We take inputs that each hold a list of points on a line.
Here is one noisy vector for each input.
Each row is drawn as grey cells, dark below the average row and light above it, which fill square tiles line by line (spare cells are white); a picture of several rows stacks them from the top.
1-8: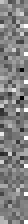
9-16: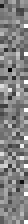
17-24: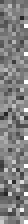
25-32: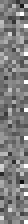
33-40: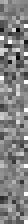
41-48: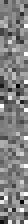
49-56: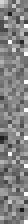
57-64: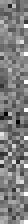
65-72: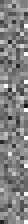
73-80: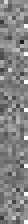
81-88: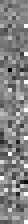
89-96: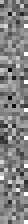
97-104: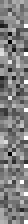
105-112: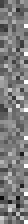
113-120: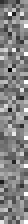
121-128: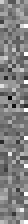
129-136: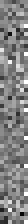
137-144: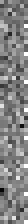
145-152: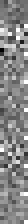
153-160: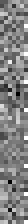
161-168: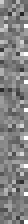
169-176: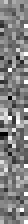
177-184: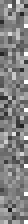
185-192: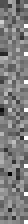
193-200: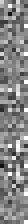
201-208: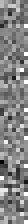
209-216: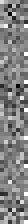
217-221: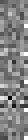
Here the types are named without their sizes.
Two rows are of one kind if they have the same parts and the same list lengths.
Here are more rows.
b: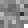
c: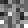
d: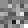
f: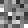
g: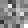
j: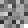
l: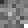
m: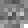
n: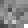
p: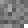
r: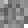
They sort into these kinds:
b, p, r
c, l, n
d, g, j, m
f

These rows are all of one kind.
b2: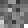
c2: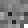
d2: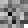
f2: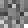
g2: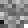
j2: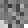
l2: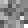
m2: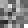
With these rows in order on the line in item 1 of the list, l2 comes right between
f2 and g2.
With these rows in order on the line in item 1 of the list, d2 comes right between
b2 and c2.
